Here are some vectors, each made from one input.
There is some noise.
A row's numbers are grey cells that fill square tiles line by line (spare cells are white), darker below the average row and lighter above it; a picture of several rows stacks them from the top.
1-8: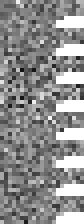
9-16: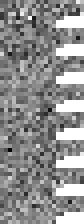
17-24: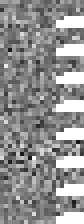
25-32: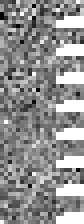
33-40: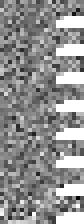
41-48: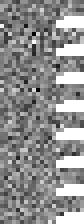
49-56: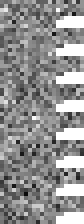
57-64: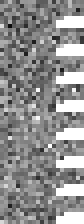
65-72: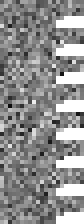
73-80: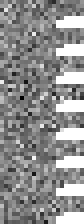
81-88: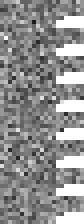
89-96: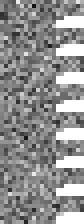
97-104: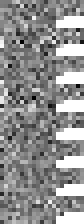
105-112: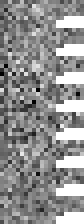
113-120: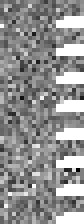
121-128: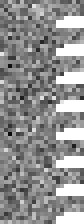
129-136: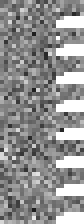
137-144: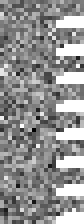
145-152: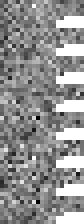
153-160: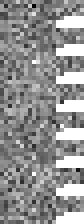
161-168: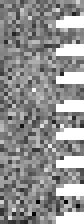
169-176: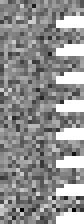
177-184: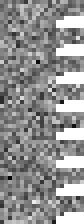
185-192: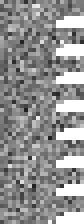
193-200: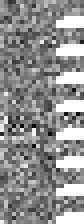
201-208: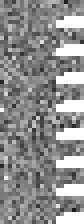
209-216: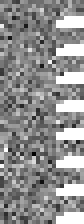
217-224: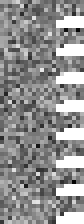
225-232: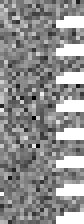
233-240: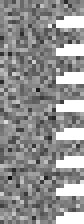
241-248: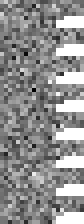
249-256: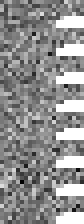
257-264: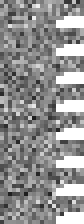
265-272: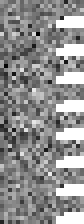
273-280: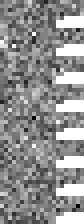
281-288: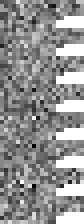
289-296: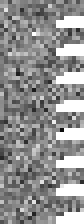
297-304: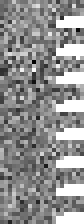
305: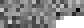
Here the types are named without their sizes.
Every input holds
a point on a circle, together with either a fixed value, or four true/false values.
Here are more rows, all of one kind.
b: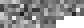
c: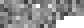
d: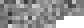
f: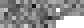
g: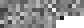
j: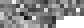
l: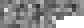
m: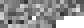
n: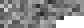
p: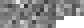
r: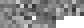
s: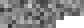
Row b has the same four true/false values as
g and s.
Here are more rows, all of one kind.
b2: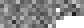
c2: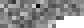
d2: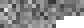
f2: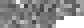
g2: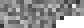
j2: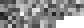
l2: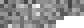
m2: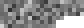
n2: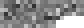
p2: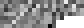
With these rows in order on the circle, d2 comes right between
c2 and f2.
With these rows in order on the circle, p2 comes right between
j2 and m2.
